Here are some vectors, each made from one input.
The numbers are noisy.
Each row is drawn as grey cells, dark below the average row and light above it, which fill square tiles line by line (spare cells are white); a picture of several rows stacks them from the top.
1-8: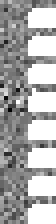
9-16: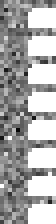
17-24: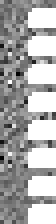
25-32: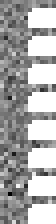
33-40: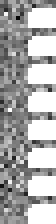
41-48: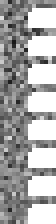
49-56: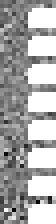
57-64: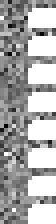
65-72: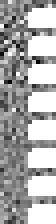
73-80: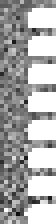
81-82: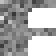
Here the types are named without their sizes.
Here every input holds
either a point on a circle, or a node of a tree.
